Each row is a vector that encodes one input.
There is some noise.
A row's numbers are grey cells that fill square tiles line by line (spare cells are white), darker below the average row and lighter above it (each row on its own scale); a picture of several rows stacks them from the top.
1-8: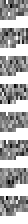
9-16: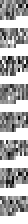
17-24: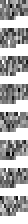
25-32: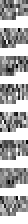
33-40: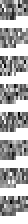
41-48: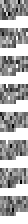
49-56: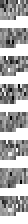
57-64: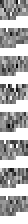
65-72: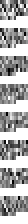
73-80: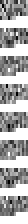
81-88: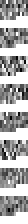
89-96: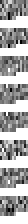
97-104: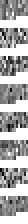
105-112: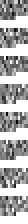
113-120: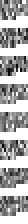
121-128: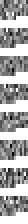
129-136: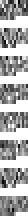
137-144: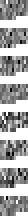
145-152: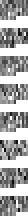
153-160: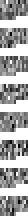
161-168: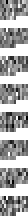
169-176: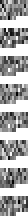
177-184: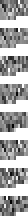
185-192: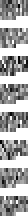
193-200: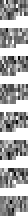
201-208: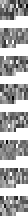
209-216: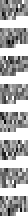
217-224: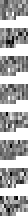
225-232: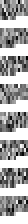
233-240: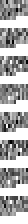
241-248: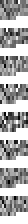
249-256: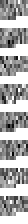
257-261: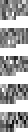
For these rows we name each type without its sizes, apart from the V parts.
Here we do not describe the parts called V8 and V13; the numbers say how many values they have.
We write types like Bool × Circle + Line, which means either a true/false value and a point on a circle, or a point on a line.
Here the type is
(Bool × Bool × Bool × Bool + V13) × V8 + Tree.
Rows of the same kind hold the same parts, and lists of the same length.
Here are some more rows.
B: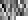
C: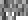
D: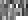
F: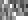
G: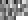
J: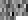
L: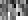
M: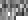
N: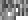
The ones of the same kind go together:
B, D, F, J, M, N
C, G
L

